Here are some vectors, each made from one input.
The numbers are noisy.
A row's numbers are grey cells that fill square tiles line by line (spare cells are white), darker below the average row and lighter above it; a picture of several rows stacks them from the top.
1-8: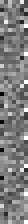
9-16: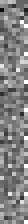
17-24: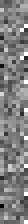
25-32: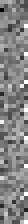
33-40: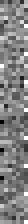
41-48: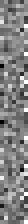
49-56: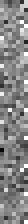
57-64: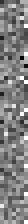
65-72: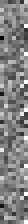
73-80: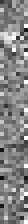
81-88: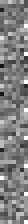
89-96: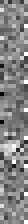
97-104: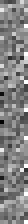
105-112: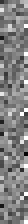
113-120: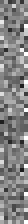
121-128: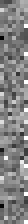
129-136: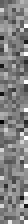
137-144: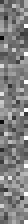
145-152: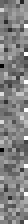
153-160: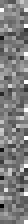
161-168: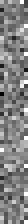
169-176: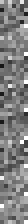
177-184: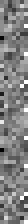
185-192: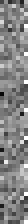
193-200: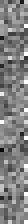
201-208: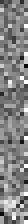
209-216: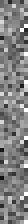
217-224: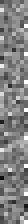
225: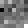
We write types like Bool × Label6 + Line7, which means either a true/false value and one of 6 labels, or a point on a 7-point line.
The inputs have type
List2(Bool × Line6).
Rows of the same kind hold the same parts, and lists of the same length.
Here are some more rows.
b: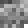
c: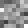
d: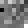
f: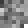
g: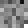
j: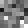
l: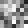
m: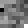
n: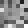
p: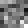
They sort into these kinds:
b, c, f, g, n
d, j, m, p
l

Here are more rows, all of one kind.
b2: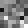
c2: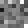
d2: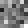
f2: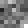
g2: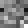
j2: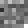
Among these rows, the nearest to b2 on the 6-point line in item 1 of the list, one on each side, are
f2 and g2.
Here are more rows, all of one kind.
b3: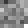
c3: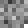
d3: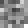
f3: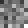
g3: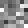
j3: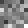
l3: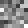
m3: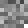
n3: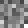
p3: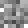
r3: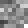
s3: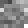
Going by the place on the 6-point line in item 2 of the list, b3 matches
c3, l3, r3 and s3.
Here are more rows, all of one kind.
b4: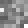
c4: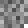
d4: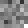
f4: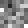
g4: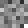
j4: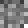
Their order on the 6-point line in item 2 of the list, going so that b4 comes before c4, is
j4, f4, b4, g4, c4, d4.
